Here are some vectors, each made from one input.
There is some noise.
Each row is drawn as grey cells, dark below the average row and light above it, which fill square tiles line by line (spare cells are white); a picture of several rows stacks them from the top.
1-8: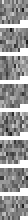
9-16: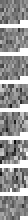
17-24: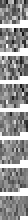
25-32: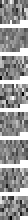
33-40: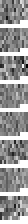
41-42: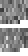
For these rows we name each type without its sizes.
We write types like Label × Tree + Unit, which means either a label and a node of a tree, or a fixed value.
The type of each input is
Line.
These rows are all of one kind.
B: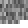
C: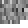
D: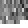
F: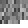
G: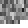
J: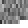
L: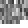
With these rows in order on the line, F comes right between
D and L.
